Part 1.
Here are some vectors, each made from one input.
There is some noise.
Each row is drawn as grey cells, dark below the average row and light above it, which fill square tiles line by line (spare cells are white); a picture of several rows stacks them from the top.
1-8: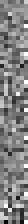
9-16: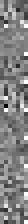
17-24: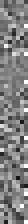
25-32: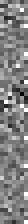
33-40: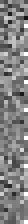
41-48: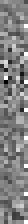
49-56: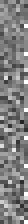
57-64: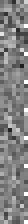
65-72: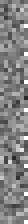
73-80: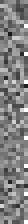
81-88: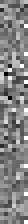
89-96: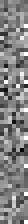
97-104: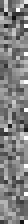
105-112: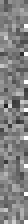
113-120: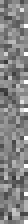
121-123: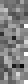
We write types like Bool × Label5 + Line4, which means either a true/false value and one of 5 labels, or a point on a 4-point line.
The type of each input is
Line13.
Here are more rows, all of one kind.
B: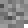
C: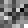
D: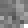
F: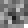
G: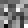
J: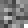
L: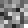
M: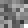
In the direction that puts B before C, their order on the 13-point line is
J, B, G, L, D, M, F, C.
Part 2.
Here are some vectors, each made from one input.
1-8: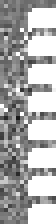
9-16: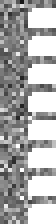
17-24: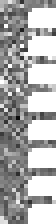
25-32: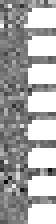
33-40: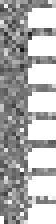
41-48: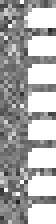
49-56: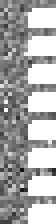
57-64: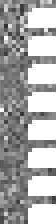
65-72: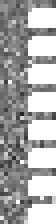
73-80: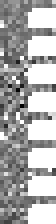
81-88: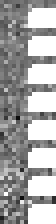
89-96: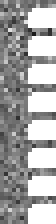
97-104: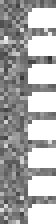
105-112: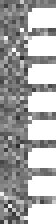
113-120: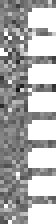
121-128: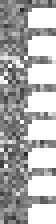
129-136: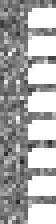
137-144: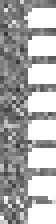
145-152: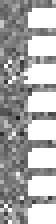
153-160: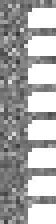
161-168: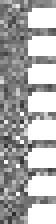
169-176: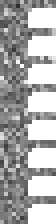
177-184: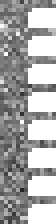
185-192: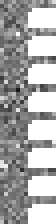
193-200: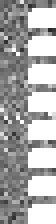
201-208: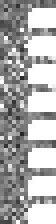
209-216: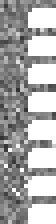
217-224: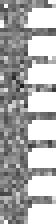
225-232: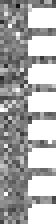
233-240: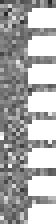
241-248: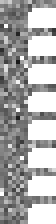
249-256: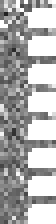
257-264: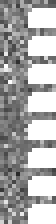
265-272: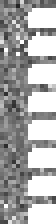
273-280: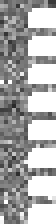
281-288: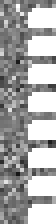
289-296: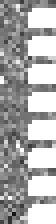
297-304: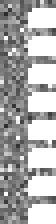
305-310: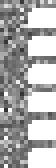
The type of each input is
Bool × Bool × Bool × Bool.
